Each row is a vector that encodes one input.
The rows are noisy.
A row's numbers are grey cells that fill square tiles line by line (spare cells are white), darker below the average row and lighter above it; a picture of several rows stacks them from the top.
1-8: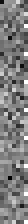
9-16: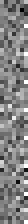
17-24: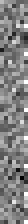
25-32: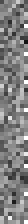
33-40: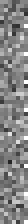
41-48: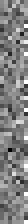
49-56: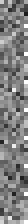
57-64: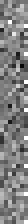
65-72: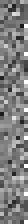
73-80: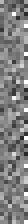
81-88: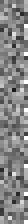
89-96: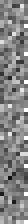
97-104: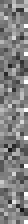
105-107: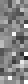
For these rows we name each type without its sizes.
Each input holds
either a point on a circle, or a label, or three true/false values.
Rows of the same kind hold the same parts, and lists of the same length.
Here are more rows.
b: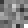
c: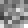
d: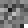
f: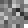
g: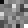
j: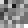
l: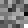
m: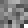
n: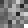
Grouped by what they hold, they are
b, f, g, m, n
c, j
d, l

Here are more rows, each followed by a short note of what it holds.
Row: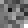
a label
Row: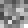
a point on a circle
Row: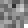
a point on a circle
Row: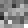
a point on a circle
